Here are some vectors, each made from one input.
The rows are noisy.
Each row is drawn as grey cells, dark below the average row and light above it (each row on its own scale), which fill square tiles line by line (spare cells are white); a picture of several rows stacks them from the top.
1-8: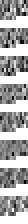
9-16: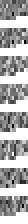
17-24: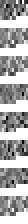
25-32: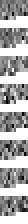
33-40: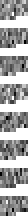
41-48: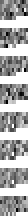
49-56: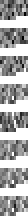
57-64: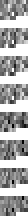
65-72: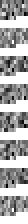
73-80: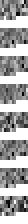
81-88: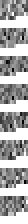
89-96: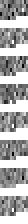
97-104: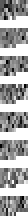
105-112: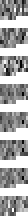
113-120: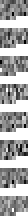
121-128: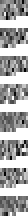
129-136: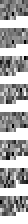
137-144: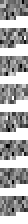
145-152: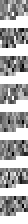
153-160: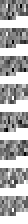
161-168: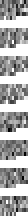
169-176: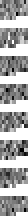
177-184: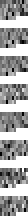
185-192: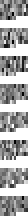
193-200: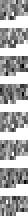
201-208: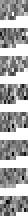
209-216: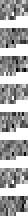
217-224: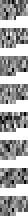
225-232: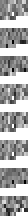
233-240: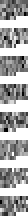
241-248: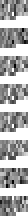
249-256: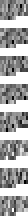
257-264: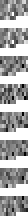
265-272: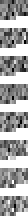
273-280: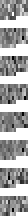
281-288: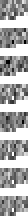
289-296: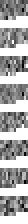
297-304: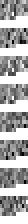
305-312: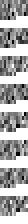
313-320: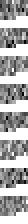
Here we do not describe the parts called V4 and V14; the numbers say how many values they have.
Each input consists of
either a point on an 8-point line, or three true/false values, a value of V4 and a value of V14.
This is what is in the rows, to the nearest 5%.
About 25% of them hold a point on an 8-point line. The rest hold three true/false values, a value of V4 and a value of V14.
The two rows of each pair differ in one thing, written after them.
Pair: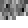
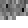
the value of V14
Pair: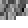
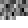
the value of V4
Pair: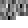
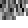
the value of V4
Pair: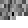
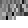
one of the three true/false values
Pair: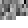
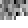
one of the three true/false values
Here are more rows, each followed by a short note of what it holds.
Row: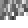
a point on an 8-point line
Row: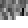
three true/false values, a value of V4 and a value of V14
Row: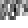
a point on an 8-point line
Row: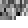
three true/false values, a value of V4 and a value of V14
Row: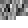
three true/false values, a value of V4 and a value of V14
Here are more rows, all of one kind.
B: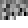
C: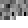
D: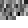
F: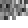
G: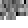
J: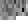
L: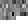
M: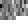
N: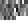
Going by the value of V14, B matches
F, L and M.
